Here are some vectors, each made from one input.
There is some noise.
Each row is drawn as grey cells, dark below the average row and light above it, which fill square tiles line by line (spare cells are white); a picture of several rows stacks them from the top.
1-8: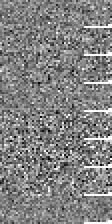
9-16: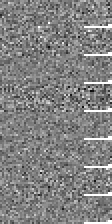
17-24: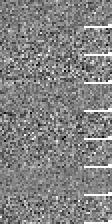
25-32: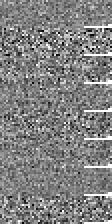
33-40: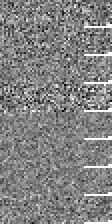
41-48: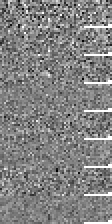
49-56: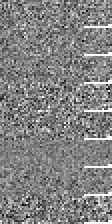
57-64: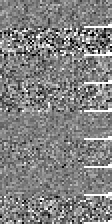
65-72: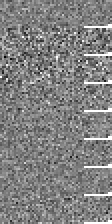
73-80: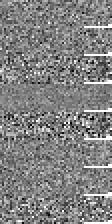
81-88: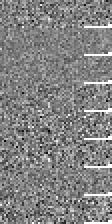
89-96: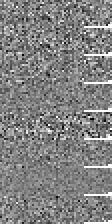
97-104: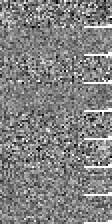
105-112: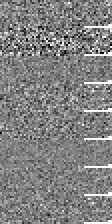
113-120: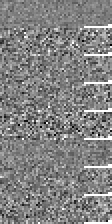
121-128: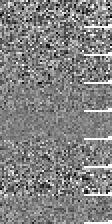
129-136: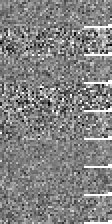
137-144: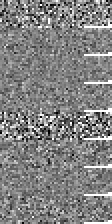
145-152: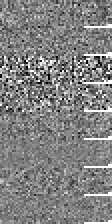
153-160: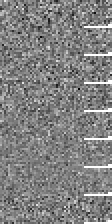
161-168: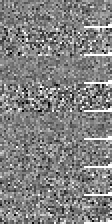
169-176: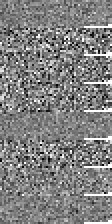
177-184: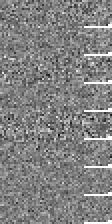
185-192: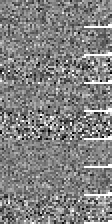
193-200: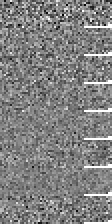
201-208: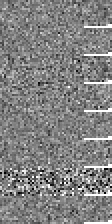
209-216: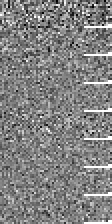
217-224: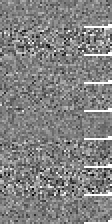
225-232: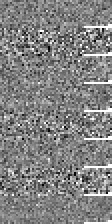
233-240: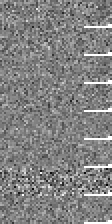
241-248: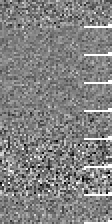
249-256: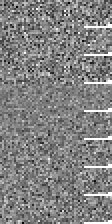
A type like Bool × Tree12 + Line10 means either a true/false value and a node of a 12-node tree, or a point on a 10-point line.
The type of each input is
Bool × Bool × Bool + List2(Line5).
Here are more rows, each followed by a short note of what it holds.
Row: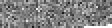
three true/false values
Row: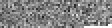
a list of one item
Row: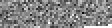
three true/false values
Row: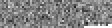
a list of two items
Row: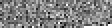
the empty list
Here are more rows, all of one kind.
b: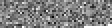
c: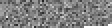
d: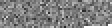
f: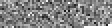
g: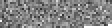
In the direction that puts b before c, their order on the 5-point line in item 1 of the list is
b, c, f, g, d.
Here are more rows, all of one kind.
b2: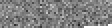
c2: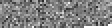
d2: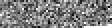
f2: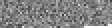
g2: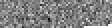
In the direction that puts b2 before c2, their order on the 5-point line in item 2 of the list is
f2, d2, b2, g2, c2.
